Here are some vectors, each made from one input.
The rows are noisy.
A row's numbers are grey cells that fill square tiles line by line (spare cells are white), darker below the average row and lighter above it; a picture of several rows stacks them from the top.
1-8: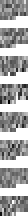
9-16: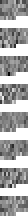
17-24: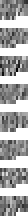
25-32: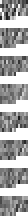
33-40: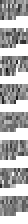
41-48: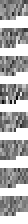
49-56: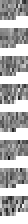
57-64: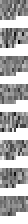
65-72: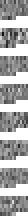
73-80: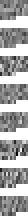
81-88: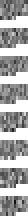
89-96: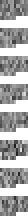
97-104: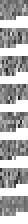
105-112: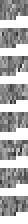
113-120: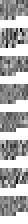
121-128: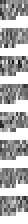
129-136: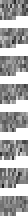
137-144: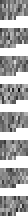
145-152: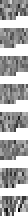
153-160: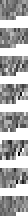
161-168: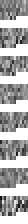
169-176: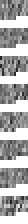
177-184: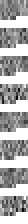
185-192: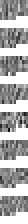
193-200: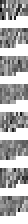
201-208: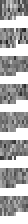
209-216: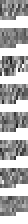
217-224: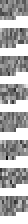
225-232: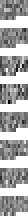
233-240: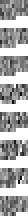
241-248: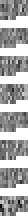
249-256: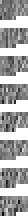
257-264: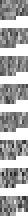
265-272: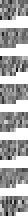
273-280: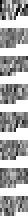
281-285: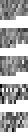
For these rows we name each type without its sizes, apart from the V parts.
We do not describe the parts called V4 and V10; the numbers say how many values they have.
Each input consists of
a label and a value of V4, together with either a point on a line, or a value of V10.
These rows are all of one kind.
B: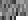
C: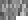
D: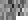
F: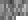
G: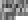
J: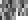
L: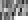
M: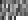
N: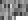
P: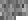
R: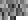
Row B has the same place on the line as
F, M and R.
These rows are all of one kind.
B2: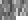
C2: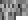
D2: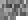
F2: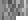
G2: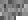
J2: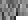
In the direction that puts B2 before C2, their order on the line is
B2, F2, J2, G2, C2, D2.
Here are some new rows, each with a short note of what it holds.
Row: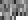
a label, a point on a line and a value of V4
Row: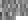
a label, a value of V4 and a value of V10
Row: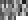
a label, a point on a line and a value of V4
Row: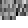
a label, a value of V4 and a value of V10
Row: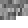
a label, a point on a line and a value of V4
